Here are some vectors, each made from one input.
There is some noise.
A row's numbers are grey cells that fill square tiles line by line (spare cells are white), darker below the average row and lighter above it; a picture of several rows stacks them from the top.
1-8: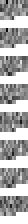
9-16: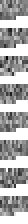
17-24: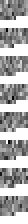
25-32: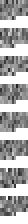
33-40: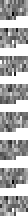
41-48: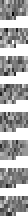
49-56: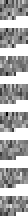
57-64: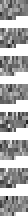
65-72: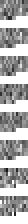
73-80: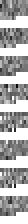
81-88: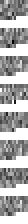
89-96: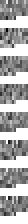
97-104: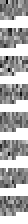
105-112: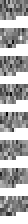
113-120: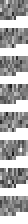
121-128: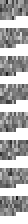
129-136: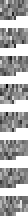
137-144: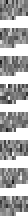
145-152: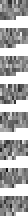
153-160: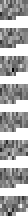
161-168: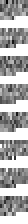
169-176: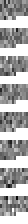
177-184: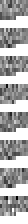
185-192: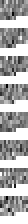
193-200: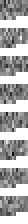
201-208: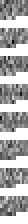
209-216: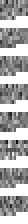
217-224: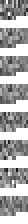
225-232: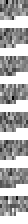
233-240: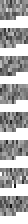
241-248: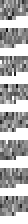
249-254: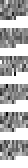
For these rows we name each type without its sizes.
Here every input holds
a true/false value, together with a list of points on a line.
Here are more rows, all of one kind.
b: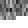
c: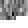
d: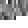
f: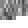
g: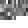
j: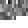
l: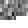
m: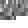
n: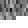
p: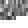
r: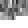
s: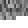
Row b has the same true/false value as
n, r and s.
